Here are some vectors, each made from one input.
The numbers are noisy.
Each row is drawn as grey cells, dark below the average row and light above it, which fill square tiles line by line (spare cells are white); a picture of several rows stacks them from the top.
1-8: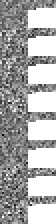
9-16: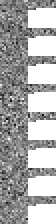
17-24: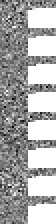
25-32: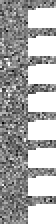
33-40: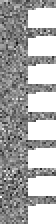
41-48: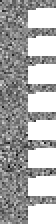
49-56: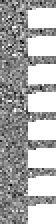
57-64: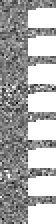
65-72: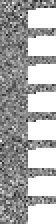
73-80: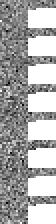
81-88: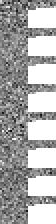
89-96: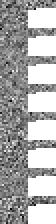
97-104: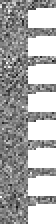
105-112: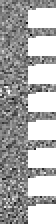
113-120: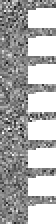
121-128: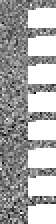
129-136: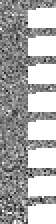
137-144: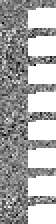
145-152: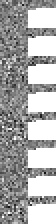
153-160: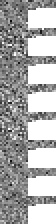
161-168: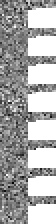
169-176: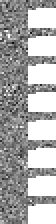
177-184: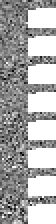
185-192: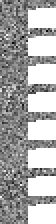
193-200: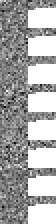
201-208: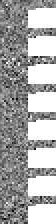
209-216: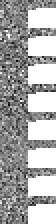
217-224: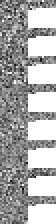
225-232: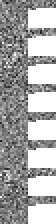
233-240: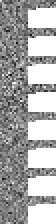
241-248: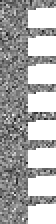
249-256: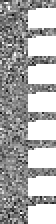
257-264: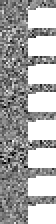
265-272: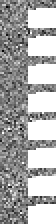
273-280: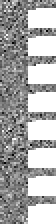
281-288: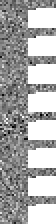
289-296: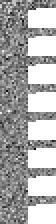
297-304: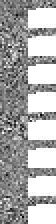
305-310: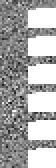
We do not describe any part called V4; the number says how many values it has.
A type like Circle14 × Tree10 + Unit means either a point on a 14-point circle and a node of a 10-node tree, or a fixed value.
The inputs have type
Bool × Bool × Bool × Line9 × Line9 + Line7 + V4.
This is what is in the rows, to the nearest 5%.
About 20% of them hold a point on a 7-point line. About 70% of them hold a point on each of two 9-point lines and three true/false values. The rest hold a value of V4.
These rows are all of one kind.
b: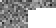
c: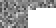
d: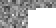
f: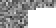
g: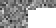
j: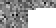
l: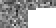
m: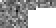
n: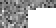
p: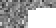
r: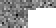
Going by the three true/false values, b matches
j and l.
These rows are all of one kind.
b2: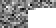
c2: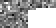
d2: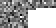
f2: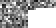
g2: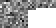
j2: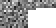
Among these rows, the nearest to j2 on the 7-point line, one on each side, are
d2 and f2.
